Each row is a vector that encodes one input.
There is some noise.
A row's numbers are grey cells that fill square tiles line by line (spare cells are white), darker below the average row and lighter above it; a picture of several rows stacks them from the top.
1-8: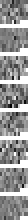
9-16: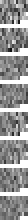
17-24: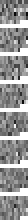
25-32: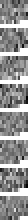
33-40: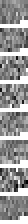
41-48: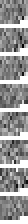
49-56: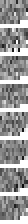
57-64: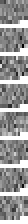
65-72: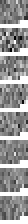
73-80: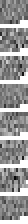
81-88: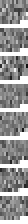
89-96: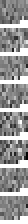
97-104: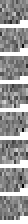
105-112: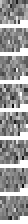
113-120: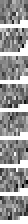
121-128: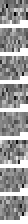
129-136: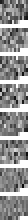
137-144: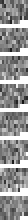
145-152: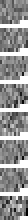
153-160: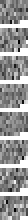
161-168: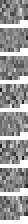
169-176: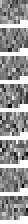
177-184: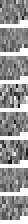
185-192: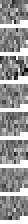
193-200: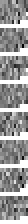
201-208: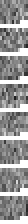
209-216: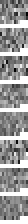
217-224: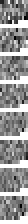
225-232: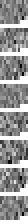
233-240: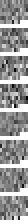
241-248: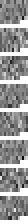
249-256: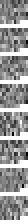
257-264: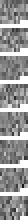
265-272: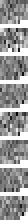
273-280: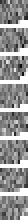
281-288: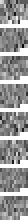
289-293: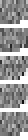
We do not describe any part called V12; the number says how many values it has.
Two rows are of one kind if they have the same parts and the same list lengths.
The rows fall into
4 kinds.
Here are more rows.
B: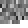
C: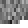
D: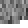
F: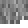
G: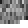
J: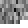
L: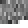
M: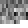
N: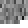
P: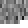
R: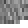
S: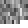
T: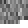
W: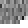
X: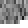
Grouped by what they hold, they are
B, N, P, W, X
C, F, J, L, R, S, T
D, G
M

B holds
a point on an 11-point line.
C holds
a point on a 7-point line and a value of V12.
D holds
a point on a 7-point line and a point on an 8-point line.
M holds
a point on a 9-point line and a node of a 9-node tree.
